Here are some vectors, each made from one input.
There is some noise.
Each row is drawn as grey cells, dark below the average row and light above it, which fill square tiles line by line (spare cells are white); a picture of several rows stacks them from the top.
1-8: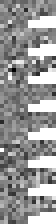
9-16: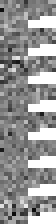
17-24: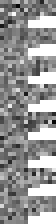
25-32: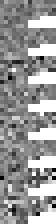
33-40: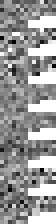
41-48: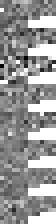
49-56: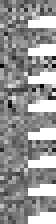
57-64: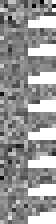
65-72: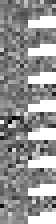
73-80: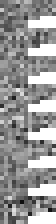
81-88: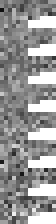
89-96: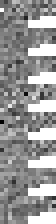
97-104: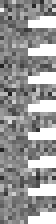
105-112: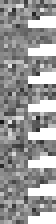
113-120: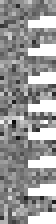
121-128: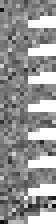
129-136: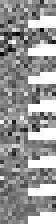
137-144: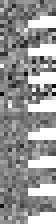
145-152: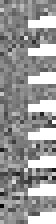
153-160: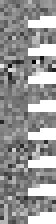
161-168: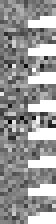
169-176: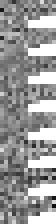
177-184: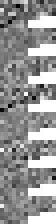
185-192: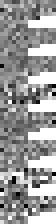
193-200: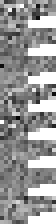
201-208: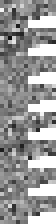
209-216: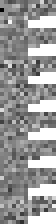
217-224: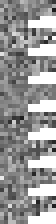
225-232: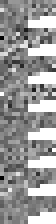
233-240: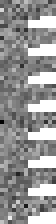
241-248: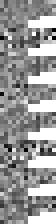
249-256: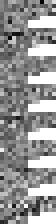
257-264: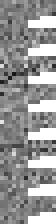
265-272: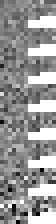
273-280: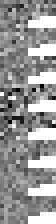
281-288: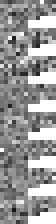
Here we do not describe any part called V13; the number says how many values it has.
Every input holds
a true/false value, together with either a node of a 10-node tree, or a value of V13.
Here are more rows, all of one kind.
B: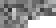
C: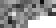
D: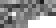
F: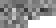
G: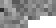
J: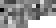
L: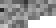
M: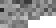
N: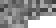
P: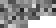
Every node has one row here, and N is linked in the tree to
D.
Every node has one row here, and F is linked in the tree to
B and G.
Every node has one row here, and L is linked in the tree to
C and P.
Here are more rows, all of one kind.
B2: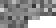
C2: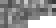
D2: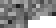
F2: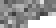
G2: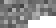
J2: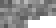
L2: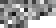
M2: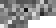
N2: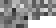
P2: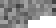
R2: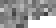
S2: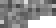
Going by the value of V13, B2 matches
D2 and M2.
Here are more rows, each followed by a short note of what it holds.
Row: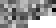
a true/false value and a value of V13
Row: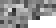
a node of a 10-node tree and a true/false value
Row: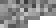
a true/false value and a value of V13
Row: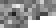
a true/false value and a value of V13
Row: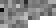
a node of a 10-node tree and a true/false value
